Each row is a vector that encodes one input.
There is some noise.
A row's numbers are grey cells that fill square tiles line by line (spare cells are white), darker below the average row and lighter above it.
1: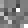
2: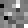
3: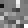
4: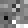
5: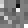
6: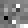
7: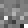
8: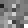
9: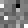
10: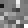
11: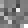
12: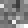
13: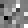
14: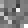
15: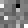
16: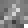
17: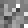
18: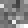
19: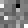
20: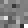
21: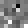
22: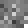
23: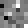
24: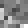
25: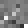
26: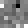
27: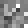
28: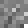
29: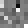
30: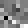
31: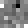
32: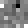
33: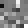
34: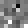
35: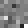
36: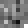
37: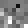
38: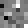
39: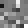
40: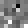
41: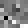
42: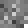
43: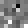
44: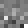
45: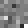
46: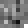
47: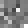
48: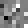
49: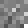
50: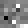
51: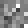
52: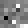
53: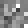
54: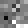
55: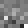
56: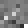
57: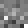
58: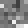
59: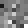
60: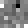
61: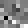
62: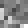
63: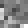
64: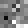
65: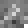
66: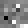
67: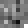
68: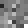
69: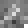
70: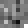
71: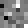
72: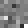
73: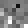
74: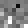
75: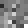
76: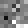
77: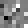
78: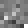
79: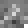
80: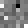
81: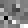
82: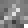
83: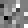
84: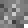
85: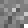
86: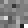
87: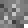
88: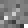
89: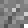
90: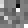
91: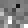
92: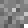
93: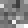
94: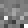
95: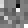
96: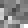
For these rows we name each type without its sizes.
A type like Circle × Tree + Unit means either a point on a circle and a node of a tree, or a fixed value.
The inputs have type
Bool × Circle + Unit.
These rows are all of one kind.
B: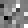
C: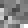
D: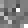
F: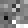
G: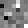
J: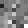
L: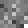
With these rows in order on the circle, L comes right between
D and J.
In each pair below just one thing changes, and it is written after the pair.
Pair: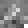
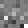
the place on the circle
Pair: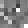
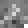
the true/false value
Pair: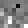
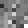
the true/false value
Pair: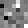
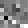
the true/false value
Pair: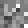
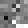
the true/false value
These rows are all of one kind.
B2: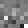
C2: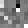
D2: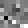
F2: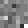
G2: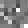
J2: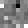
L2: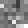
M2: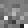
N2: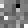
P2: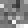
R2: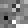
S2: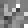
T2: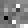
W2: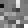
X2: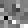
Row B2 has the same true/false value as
F2, M2, S2 and W2.
